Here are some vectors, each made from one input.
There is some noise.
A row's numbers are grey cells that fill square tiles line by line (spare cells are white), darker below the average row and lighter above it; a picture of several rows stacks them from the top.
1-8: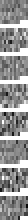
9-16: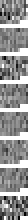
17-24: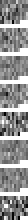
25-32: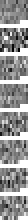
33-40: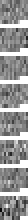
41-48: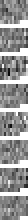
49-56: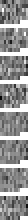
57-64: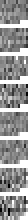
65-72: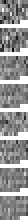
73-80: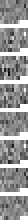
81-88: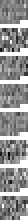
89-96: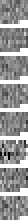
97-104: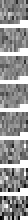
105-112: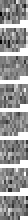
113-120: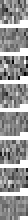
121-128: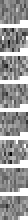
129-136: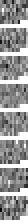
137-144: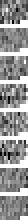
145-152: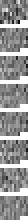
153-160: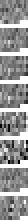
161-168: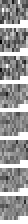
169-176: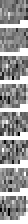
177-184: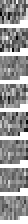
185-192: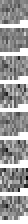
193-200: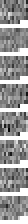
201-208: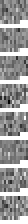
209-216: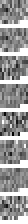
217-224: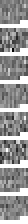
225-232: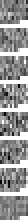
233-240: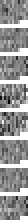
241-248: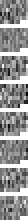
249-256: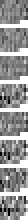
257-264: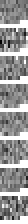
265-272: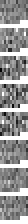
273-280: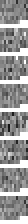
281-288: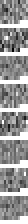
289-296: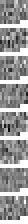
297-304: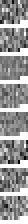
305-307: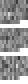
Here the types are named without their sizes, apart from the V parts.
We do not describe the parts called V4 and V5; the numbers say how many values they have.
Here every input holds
either a node of a tree and a value of V4, or four true/false values, or a value of V5.
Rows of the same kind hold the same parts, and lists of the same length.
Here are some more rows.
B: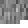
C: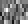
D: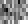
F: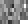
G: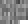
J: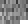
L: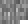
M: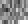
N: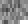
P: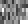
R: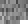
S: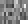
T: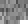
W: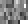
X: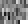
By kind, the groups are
B, D, G, J, L, M, N, R, T
C, P, X
F, S, W

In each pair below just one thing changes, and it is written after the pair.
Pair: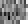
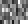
the node of the tree
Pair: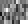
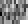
the value of V4
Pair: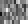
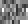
the node of the tree
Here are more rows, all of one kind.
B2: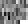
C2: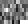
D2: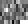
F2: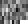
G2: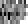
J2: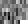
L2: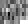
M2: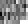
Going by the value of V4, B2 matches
F2 and M2.
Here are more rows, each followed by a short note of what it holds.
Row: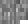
four true/false values
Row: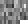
a value of V5
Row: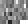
a value of V5
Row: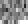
four true/false values
